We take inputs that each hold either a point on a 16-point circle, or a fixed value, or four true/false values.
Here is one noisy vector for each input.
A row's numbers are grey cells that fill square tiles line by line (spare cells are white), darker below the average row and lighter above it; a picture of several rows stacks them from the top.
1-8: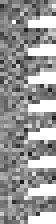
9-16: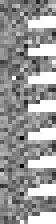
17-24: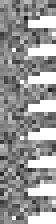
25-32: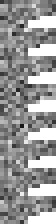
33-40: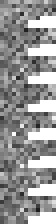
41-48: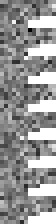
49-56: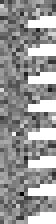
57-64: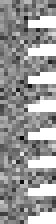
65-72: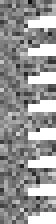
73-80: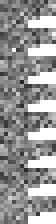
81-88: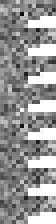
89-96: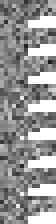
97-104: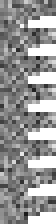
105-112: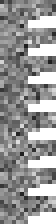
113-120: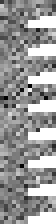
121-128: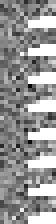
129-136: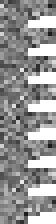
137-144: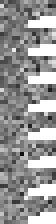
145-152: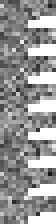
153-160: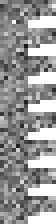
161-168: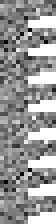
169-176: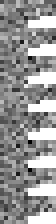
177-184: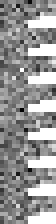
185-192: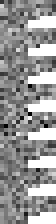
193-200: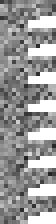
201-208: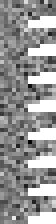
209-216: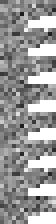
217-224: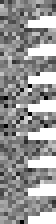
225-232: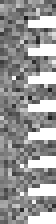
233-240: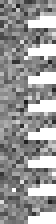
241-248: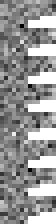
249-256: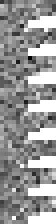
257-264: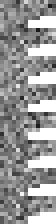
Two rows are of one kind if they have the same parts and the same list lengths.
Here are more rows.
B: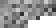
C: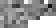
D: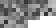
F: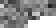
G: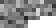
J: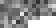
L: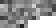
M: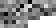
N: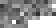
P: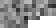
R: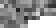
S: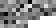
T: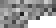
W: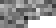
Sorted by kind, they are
B, C, F, G, L, P, R, T, W
D, J, N
M, S

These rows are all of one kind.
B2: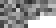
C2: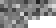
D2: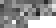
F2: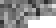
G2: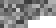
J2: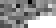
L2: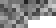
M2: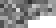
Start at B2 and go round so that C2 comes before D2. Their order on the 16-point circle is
B2, M2, G2, L2, C2, D2, F2, J2.
